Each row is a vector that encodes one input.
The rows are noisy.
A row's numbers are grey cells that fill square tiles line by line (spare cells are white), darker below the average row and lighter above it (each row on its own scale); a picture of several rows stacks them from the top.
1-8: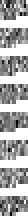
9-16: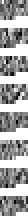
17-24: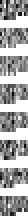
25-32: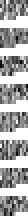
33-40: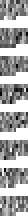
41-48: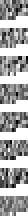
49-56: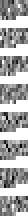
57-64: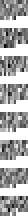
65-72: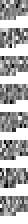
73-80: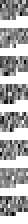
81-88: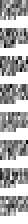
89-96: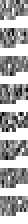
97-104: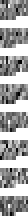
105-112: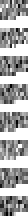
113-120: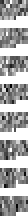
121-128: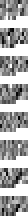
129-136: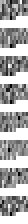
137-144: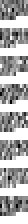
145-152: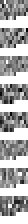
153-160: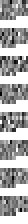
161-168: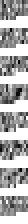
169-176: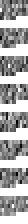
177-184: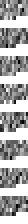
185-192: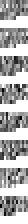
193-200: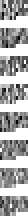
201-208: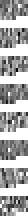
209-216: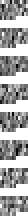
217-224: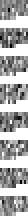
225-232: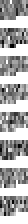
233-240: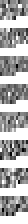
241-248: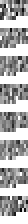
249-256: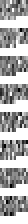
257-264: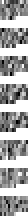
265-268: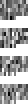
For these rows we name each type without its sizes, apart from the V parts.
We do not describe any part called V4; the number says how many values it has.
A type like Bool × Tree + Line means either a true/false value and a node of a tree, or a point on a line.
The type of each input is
Bool × (Label + Tree) + V4 × V4.
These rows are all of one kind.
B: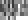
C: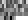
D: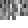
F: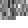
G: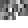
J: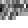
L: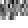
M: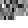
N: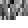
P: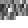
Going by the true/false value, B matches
D, F and G.
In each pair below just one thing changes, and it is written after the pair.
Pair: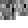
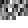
the node of the tree
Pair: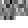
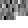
the node of the tree
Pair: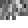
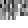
the node of the tree
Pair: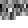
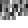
the true/false value
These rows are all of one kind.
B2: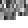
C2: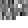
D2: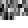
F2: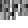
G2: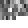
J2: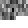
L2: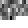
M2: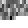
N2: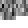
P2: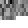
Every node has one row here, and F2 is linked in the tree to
G2 and N2.
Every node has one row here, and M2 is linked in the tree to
B2, J2 and L2.
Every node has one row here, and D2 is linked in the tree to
P2.
